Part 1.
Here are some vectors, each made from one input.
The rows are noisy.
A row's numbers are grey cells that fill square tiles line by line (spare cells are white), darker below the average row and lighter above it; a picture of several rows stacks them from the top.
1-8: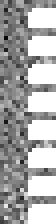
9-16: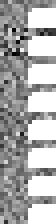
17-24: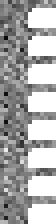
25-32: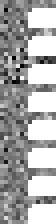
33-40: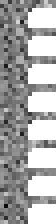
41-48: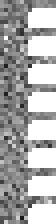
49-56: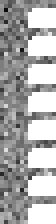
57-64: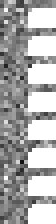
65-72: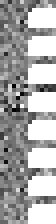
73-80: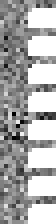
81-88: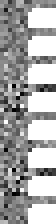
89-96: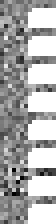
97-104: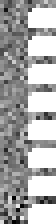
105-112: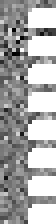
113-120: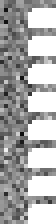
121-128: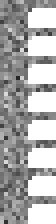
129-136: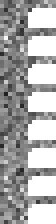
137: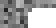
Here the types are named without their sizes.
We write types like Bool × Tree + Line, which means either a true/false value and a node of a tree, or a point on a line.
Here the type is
List(Line).
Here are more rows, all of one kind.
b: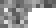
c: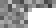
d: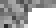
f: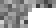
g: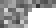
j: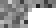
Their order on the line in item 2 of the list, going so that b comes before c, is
j, b, f, g, c, d.
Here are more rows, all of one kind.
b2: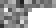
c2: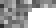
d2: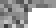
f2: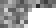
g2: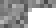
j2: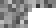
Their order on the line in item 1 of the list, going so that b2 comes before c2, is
d2, g2, j2, f2, b2, c2.
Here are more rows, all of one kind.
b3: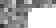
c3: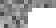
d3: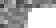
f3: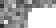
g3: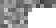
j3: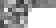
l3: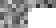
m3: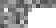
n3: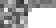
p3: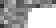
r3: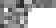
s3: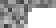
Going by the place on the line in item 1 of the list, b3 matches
d3, f3 and p3.
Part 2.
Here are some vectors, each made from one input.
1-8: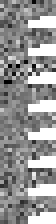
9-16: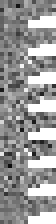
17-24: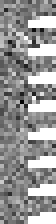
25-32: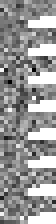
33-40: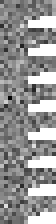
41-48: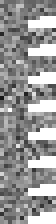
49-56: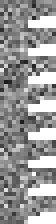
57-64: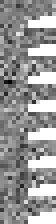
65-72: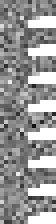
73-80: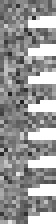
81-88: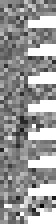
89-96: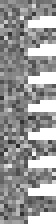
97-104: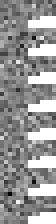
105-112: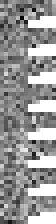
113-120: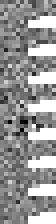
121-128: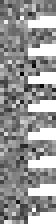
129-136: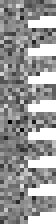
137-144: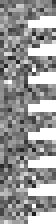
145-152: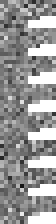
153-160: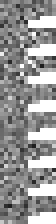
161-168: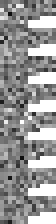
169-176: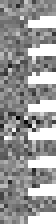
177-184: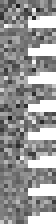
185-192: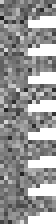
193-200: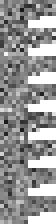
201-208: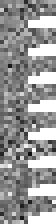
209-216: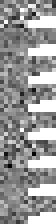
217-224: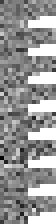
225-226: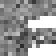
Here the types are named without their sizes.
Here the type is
Circle × Line.
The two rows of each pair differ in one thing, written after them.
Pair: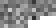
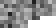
the place on the circle
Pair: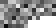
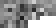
the place on the circle
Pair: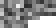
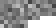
the place on the line
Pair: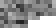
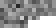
the place on the circle
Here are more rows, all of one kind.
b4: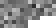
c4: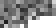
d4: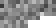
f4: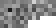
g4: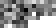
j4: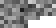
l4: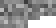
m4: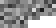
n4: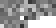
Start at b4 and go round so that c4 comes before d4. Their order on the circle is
b4, m4, c4, n4, l4, d4, f4, j4, g4.
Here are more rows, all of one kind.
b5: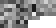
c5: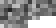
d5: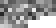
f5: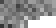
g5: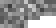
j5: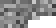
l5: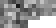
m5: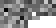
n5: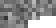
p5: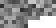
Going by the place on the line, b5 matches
j5 and l5.
